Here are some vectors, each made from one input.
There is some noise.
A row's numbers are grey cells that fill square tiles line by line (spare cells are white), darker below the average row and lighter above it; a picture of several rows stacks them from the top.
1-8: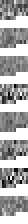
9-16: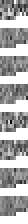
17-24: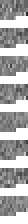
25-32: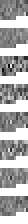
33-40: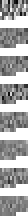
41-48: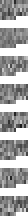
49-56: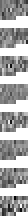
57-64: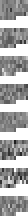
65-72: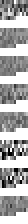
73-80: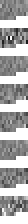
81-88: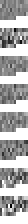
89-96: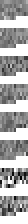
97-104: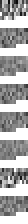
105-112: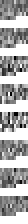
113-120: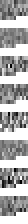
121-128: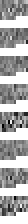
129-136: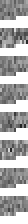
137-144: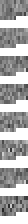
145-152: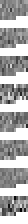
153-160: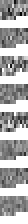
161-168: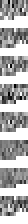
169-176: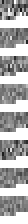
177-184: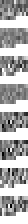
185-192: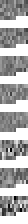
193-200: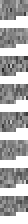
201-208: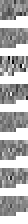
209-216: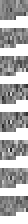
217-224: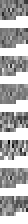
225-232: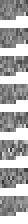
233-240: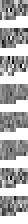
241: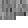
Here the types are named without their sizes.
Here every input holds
a list of points on a line.
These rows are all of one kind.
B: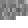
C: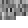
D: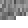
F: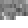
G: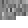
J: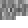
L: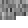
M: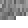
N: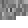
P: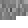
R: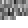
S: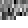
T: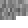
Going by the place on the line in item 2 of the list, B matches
P and S.
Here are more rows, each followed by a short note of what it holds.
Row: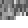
a list of one item
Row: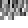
the empty list
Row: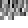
the empty list
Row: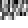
the empty list
